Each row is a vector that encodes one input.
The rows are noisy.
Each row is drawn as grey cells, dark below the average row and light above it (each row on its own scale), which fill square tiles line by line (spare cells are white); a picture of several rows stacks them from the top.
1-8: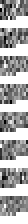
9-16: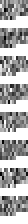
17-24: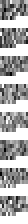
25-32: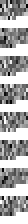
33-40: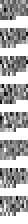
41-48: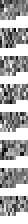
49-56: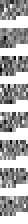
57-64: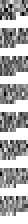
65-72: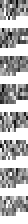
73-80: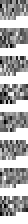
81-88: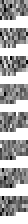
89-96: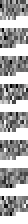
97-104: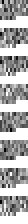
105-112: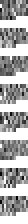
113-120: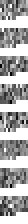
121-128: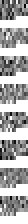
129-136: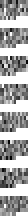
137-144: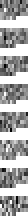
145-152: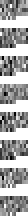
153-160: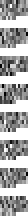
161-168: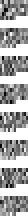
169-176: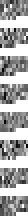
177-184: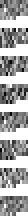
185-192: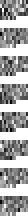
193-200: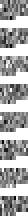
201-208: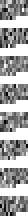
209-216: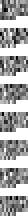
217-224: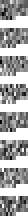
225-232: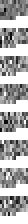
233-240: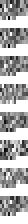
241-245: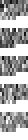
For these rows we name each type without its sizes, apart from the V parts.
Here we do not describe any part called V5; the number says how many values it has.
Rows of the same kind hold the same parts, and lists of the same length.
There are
3 kinds of row.
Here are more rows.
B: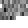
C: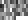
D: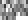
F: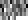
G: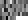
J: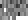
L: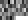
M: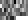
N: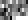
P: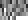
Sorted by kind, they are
B, G, L, M, N
C, F, J, P
D

